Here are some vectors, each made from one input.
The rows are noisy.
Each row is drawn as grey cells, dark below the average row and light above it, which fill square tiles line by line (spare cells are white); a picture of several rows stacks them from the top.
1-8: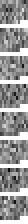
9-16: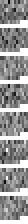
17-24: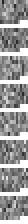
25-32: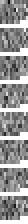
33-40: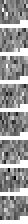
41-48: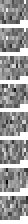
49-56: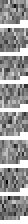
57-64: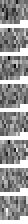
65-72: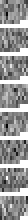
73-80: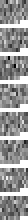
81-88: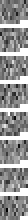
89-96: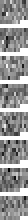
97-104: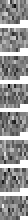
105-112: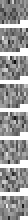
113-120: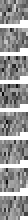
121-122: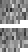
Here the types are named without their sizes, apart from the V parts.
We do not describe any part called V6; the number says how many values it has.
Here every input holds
a label, together with either three true/false values, or a value of V6.
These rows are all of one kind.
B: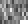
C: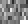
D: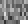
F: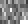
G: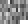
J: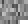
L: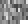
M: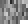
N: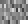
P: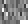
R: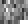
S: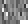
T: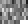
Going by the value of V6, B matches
C, F and T.
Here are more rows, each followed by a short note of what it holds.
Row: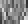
a label and a value of V6
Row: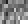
a label and three true/false values
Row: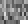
a label and a value of V6
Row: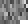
a label and a value of V6
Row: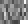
a label and a value of V6
